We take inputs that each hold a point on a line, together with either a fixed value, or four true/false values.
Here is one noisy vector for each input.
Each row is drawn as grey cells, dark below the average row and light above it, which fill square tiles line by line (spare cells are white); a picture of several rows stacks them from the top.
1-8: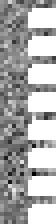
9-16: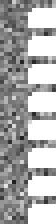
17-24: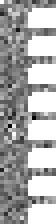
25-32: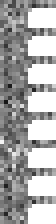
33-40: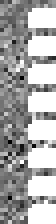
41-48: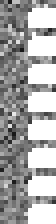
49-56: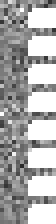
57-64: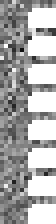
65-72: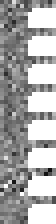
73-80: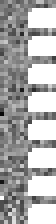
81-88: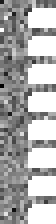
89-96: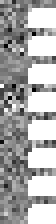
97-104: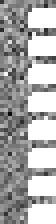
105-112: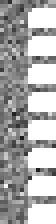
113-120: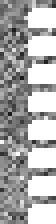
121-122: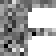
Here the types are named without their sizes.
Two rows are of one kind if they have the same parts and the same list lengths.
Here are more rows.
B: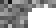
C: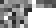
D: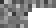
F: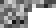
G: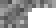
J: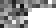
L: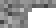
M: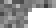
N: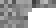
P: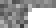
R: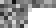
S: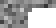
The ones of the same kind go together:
B, G
C, D, F, J, L, M, N, P, R, S

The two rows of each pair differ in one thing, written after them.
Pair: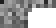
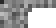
one of the four true/false values
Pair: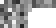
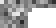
one of the four true/false values
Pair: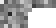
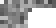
one of the four true/false values
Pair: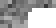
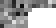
the place on the line
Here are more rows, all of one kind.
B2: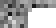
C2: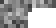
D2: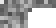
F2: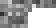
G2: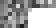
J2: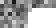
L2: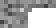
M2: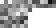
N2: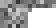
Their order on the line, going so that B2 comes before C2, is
N2, M2, D2, L2, B2, J2, G2, F2, C2.
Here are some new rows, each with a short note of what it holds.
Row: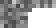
a point on a line
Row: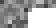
a point on a line and four true/false values
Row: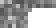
a point on a line and four true/false values
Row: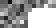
a point on a line
